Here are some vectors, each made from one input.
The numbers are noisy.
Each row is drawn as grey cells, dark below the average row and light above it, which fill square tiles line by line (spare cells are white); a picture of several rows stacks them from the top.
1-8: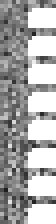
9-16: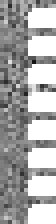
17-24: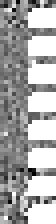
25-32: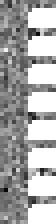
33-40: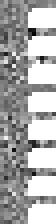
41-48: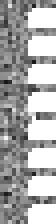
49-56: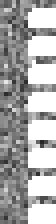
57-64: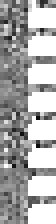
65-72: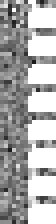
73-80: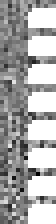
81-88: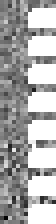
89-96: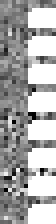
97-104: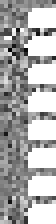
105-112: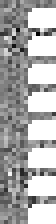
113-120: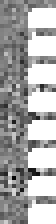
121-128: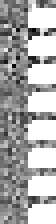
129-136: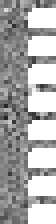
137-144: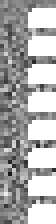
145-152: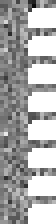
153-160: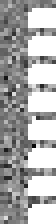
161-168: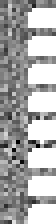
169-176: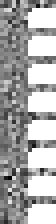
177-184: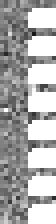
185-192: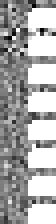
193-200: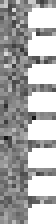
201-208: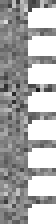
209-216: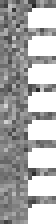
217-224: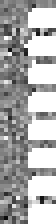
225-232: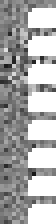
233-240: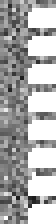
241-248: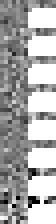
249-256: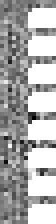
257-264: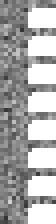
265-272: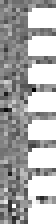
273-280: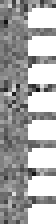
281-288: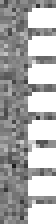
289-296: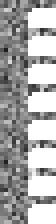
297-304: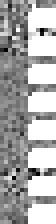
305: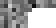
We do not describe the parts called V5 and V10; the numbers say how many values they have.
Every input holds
a true/false value, together with either a point on a 13-point circle, or a value of V5 and a value of V10.
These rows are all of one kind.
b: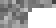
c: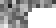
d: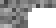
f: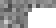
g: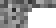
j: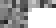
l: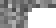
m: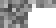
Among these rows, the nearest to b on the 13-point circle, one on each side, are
c and m.
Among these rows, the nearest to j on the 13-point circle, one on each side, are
d and g.
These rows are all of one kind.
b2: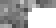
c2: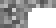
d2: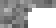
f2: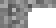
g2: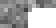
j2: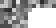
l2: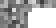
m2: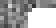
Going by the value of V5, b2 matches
c2 and m2.
